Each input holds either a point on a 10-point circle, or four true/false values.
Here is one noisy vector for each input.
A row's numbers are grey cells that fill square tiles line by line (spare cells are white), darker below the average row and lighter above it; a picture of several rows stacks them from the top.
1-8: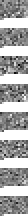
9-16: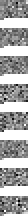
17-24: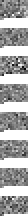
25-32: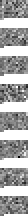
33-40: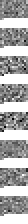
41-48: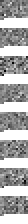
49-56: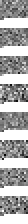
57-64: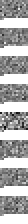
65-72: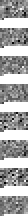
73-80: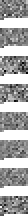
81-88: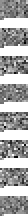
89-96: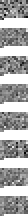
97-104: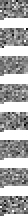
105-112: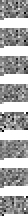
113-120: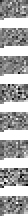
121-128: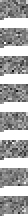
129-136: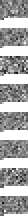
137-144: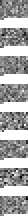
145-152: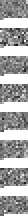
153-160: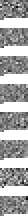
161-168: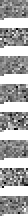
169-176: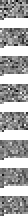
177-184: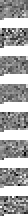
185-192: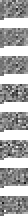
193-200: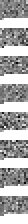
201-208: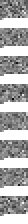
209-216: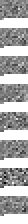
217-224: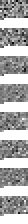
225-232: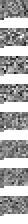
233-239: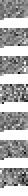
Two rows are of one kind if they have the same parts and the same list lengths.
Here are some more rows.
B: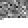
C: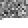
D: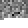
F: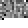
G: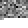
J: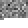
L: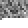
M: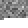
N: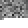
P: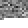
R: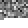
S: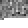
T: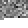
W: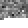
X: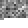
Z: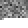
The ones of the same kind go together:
B, C, D, G, J, L, M, N, P, S, T, W, X, Z
F, R

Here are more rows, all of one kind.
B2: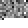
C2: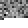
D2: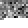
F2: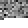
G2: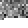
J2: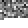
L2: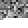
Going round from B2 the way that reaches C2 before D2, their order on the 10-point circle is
B2, C2, F2, J2, L2, D2, G2.
